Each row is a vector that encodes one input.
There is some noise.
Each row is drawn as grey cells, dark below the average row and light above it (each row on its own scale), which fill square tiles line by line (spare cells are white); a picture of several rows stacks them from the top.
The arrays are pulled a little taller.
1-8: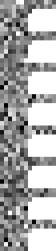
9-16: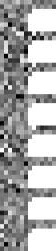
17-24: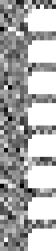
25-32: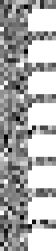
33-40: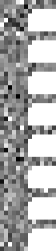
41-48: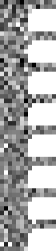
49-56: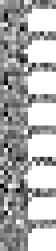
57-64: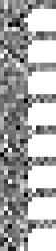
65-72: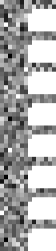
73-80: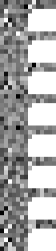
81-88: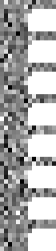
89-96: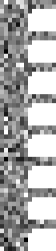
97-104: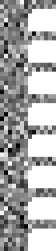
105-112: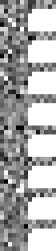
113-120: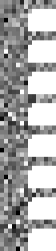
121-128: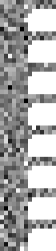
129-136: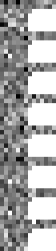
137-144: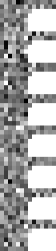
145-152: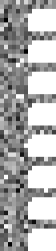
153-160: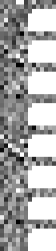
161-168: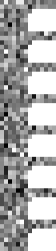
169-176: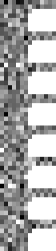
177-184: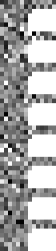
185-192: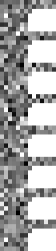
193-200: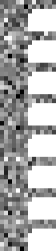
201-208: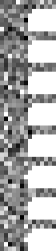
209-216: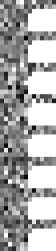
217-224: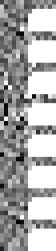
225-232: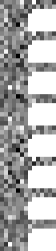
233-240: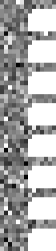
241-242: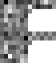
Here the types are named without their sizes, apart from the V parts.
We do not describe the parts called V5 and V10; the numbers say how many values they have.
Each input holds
a label, a value of V5 and a value of V10, together with either a fixed value, or three true/false values.
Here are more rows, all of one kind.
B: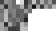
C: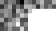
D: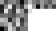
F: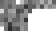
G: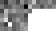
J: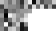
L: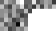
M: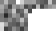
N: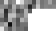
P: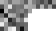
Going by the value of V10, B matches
C, D and P.
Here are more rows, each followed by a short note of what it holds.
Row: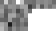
a label, a value of V5 and a value of V10
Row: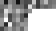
a label, three true/false values, a value of V5 and a value of V10
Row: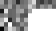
a label, a value of V5 and a value of V10
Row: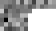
a label, three true/false values, a value of V5 and a value of V10
